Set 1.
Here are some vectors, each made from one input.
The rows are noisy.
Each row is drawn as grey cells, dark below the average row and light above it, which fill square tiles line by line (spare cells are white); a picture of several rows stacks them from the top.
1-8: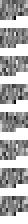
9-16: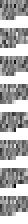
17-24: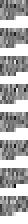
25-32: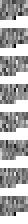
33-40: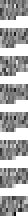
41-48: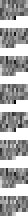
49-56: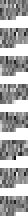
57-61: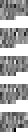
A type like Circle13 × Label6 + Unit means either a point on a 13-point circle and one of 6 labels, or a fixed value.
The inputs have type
Line5 + Line8.
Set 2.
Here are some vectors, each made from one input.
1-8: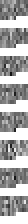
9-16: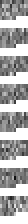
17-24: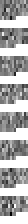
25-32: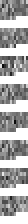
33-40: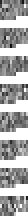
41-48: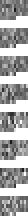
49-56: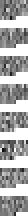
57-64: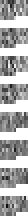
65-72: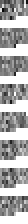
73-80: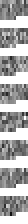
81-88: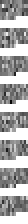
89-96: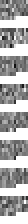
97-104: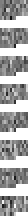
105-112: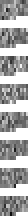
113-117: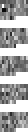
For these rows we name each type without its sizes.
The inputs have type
Line × (Tree + Unit).
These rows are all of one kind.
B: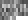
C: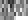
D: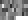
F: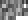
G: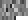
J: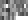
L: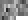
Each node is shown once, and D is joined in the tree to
C.
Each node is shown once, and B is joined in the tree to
C, J and L.
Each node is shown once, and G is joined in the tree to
L.
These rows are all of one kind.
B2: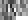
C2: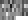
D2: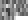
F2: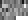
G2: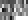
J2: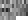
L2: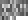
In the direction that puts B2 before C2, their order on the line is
B2, G2, C2, F2, L2, J2, D2.
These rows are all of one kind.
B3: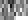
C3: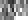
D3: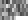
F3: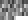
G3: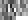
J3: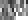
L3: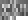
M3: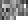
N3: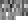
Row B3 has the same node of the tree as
D3, L3 and N3.
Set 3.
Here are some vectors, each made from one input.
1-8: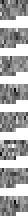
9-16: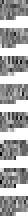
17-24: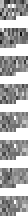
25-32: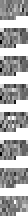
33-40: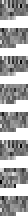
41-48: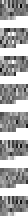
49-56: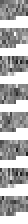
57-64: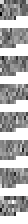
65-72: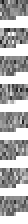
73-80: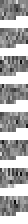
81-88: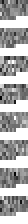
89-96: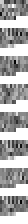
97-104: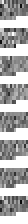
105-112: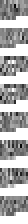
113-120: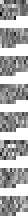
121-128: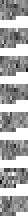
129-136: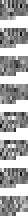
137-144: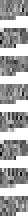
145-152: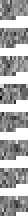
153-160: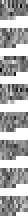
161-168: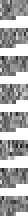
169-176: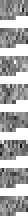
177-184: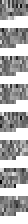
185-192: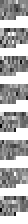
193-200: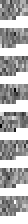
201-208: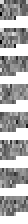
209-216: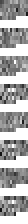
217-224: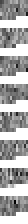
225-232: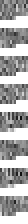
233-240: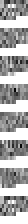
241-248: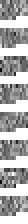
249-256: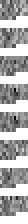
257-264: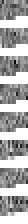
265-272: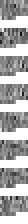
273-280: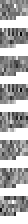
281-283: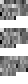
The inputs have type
Line8 + Line17.
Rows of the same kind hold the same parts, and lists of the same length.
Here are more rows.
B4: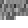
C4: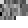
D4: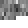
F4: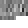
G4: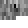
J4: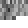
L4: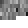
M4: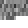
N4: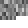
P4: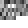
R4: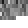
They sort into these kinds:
B4, D4, F4, G4, J4, L4, M4, N4, R4
C4, P4

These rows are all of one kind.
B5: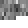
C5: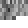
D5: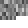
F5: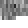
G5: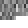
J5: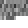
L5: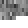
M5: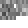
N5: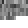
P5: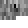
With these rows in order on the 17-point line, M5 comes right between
C5 and D5.
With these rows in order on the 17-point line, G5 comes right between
D5 and J5.
